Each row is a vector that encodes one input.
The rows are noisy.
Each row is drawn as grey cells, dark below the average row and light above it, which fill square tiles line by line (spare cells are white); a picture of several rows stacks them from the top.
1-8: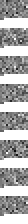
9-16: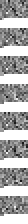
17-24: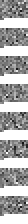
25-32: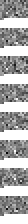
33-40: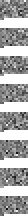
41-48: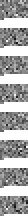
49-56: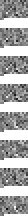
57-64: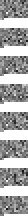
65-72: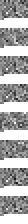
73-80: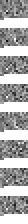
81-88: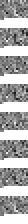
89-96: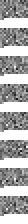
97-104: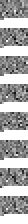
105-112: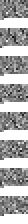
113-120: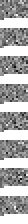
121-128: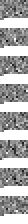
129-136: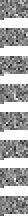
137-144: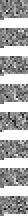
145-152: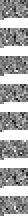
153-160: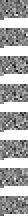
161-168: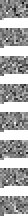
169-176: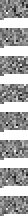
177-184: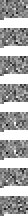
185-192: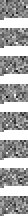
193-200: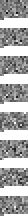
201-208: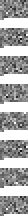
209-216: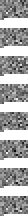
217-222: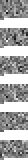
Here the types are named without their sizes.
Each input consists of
either a point on a circle and a true/false value, or a point on a line and a node of a tree.
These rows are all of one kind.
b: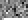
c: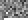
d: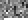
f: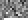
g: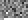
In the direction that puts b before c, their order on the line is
d, b, g, f, c.
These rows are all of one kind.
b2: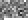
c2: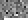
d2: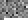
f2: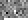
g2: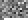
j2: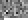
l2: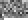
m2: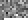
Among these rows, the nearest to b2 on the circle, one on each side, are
f2 and m2.
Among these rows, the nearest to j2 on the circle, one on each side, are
c2 and l2.
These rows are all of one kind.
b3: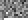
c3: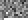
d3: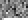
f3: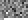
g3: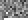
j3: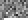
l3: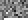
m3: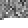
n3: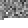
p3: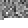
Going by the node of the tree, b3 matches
c3, f3, g3 and n3.
